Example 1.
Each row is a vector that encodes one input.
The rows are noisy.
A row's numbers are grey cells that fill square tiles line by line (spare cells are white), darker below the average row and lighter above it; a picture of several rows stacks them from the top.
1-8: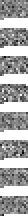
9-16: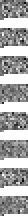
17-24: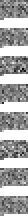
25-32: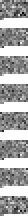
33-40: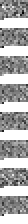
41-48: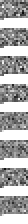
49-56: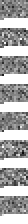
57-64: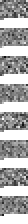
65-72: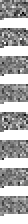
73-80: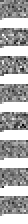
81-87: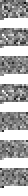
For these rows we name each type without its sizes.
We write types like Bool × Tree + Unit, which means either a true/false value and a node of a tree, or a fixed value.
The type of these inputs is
Line + Tree.
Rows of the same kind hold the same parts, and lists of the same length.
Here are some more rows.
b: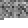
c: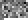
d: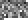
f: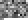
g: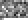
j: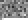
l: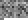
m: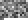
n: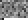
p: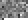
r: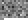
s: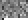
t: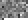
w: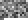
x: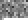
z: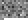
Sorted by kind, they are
b, j, l, n, p, r, s, t, x, z
c, d, f, g, m, w

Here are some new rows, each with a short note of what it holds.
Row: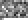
a point on a line
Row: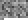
a node of a tree
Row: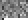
a node of a tree
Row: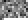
a point on a line
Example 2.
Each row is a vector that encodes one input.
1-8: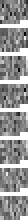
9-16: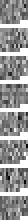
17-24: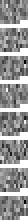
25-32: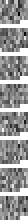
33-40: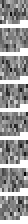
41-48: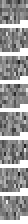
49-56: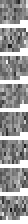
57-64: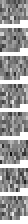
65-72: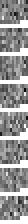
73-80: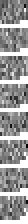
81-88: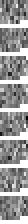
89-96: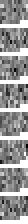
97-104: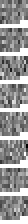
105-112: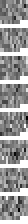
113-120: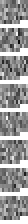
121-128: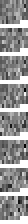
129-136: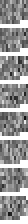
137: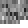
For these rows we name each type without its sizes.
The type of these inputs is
Line × Tree.
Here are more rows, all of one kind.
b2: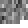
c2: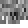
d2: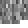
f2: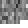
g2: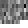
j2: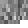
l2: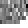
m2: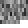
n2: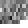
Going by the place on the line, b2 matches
f2, g2 and m2.
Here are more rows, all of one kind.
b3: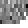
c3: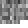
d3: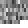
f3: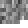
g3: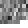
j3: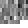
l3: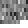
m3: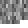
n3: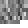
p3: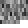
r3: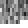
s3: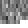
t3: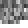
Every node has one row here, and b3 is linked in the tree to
g3.
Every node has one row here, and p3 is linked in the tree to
l3.
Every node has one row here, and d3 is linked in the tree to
l3 and n3.
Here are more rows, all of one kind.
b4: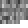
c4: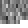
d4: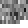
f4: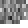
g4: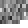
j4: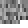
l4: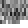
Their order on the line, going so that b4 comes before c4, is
j4, b4, c4, d4, g4, f4, l4.
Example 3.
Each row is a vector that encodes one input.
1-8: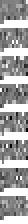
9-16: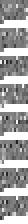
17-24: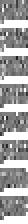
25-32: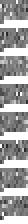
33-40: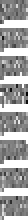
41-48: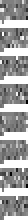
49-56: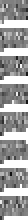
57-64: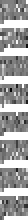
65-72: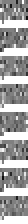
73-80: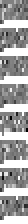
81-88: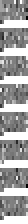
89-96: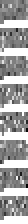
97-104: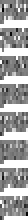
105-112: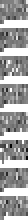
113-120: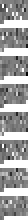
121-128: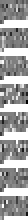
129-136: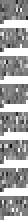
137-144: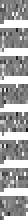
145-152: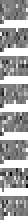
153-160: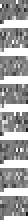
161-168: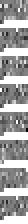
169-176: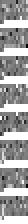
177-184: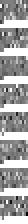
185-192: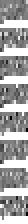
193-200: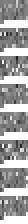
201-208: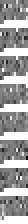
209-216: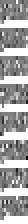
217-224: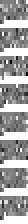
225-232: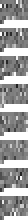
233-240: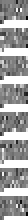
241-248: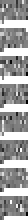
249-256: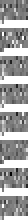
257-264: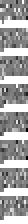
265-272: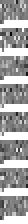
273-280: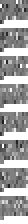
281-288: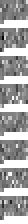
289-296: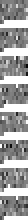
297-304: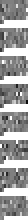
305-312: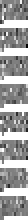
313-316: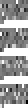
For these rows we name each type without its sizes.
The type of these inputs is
Label × (Line × Line + Unit).
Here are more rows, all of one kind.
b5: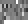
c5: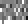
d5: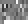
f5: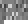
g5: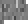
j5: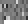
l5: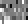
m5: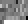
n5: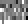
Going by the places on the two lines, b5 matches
l5 and n5.
